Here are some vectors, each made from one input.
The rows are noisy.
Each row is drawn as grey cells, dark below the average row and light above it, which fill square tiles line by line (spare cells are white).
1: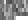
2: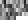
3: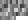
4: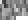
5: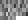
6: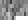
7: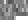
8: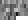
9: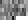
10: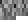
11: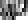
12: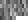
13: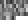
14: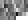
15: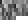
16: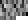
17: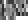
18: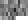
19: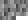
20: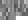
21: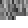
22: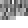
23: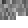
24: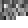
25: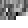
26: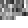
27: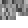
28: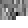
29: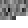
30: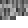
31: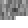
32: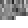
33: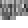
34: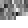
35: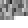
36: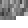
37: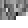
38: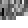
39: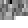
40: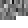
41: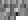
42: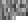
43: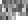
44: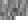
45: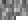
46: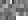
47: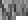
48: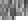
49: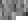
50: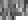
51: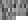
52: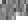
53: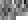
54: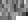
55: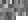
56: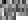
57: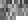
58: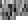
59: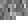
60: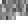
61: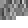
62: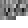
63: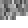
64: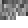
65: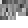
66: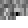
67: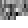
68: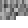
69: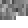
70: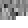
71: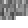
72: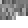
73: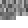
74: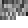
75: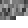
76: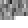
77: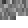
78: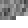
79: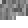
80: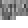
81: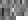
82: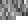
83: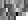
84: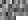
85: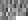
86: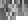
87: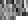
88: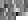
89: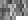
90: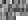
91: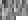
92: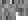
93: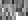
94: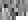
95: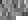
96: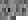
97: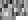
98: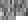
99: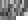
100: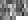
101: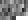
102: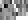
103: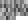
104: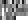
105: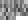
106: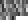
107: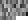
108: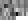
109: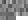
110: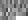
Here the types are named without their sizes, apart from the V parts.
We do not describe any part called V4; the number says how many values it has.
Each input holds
a value of V4, together with a list of points on a line.
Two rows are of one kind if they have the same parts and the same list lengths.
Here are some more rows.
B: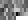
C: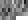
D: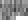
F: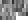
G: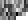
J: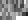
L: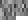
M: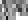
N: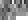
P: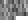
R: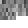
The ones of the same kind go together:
B, G
C, L, N, R
D, F, J, M, P

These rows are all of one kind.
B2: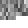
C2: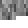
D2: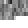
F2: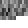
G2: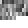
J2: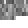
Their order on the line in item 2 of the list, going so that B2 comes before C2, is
G2, J2, F2, B2, D2, C2.
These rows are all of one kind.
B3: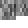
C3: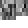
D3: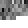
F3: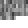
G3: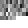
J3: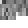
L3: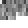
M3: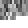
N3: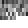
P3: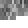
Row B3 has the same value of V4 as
C3 and G3.
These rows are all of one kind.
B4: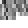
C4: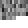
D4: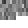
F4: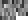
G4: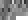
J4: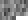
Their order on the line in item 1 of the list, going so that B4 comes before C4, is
B4, D4, J4, F4, G4, C4.
